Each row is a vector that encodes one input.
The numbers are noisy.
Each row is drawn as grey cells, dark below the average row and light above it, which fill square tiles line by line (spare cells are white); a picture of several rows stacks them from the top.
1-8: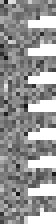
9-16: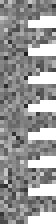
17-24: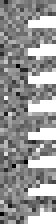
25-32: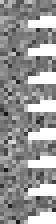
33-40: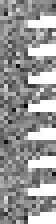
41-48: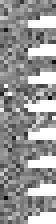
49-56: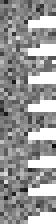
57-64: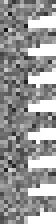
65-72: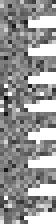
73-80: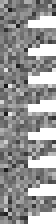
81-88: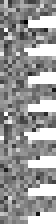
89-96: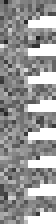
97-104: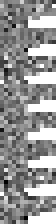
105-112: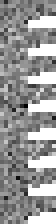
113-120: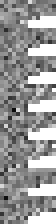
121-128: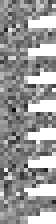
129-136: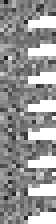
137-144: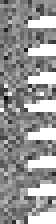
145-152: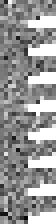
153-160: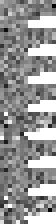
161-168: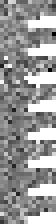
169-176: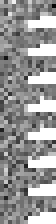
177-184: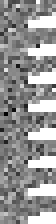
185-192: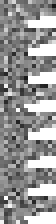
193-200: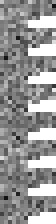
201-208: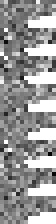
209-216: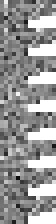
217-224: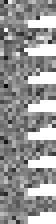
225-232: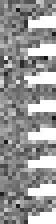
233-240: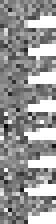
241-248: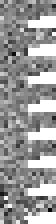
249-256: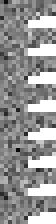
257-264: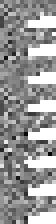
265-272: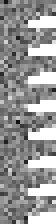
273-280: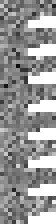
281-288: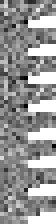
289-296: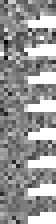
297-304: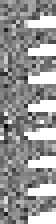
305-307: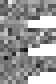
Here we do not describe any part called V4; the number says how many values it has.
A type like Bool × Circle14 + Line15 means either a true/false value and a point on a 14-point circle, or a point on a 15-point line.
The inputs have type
Bool × Line8 × (List2(Line7) + Tree8) + V4.
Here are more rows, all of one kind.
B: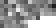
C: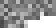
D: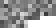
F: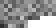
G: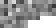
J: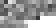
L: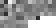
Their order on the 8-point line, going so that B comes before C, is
J, B, G, L, F, C, D.
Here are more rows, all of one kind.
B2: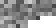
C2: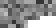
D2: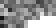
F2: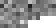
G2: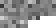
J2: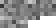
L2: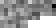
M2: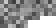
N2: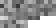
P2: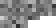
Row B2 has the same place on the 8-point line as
G2 and M2.
